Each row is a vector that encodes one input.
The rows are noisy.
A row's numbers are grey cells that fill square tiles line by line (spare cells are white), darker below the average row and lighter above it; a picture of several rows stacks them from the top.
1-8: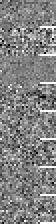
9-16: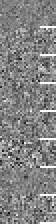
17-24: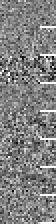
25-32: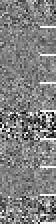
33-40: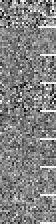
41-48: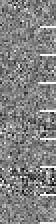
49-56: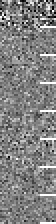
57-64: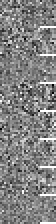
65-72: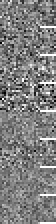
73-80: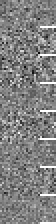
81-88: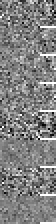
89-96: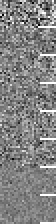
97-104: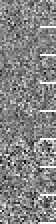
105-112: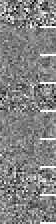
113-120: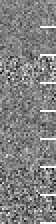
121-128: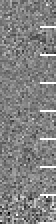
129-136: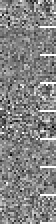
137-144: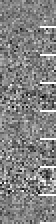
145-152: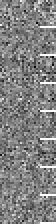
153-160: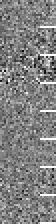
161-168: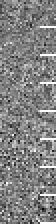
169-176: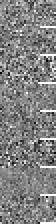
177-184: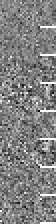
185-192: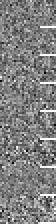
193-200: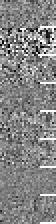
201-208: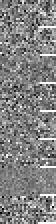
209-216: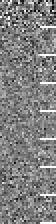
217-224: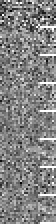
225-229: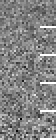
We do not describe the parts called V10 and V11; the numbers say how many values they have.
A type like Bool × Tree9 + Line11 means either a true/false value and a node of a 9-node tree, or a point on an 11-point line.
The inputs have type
Circle8 × (Circle8 + (Line6 + V11) × V10).
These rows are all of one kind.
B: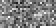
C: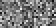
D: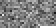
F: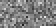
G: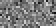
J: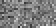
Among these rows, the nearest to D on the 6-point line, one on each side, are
B and C.
